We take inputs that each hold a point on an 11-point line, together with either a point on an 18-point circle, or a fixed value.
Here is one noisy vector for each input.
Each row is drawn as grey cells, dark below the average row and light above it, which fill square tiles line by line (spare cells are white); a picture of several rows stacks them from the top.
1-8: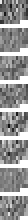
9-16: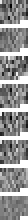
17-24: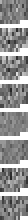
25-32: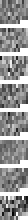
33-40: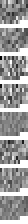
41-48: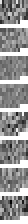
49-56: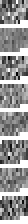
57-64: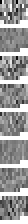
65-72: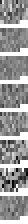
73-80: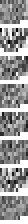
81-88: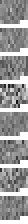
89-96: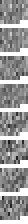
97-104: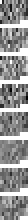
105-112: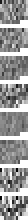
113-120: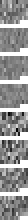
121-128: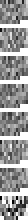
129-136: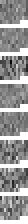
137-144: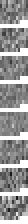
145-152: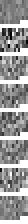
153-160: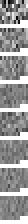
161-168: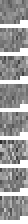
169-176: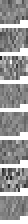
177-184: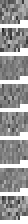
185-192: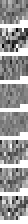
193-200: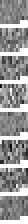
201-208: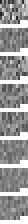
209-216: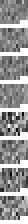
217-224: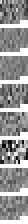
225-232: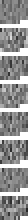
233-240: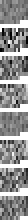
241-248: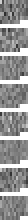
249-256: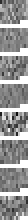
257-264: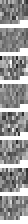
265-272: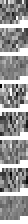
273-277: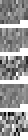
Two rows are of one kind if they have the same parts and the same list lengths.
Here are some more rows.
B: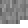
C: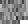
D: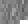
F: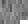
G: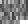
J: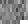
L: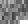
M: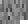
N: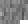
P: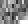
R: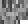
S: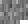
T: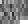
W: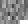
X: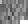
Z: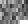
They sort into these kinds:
B, C, D, F, G, J, L, M, N, P, R, S, T, W, Z
X

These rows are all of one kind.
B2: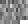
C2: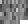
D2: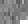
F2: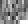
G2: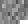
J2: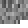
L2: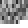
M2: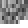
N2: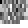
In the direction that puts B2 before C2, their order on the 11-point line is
B2, D2, N2, L2, J2, M2, G2, C2, F2.
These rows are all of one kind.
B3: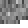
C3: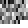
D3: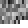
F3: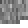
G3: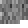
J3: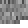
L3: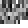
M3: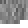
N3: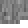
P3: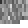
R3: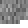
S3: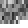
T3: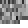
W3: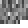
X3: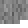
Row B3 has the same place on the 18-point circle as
F3, G3, R3 and W3.
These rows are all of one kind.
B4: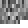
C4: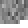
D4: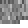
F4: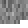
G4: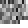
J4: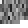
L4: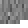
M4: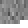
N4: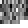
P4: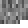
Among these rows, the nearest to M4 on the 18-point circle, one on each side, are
D4 and N4.
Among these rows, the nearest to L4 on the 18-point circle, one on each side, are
J4 and P4.
